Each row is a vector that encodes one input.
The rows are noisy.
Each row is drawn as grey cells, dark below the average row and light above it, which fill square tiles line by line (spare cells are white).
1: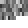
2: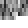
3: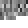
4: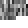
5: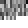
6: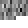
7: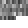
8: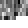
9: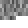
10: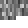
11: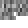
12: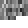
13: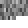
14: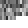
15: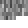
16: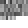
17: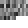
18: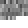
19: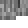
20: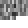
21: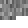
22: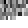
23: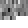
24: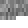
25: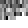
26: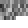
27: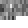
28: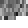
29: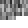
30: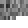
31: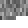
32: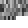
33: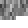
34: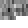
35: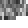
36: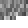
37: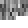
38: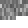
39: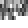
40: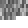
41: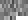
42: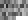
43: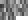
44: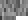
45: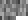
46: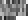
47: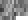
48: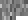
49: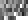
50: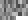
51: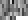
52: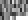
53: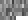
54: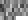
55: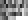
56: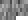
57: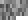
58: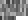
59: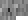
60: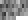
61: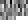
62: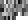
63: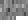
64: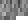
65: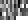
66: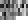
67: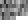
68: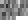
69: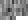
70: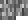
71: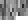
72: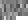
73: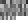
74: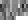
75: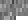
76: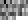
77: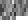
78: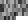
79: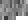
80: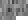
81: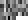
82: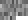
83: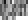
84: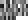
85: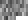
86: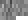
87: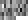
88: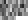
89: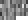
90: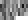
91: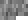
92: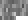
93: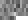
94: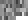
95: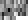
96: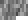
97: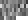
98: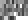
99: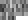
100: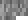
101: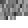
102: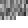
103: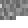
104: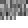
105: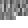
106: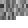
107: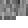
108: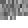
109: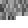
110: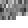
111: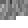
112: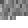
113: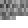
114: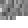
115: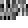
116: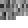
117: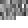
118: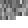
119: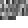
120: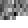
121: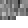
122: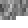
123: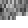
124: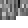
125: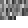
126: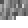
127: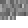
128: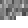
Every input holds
either a point on a 6-point circle and a true/false value, or a point on a 10-point circle.
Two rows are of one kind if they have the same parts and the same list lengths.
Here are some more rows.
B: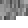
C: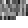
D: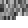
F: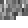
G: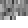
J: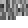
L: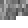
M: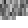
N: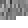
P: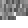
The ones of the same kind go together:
B, C, F, G, L, N, P
D, J, M

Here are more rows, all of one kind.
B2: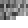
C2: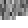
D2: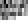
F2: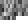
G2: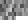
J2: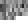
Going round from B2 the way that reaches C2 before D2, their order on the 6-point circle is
B2, J2, G2, F2, C2, D2.
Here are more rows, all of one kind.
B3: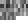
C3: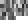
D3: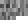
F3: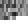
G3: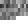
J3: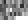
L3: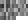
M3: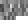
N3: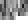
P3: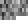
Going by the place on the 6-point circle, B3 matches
G3, J3 and N3.
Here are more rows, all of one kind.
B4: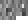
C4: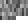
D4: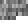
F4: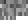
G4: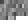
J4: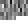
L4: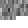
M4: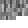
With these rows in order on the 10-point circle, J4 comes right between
D4 and M4.
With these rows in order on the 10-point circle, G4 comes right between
B4 and L4.
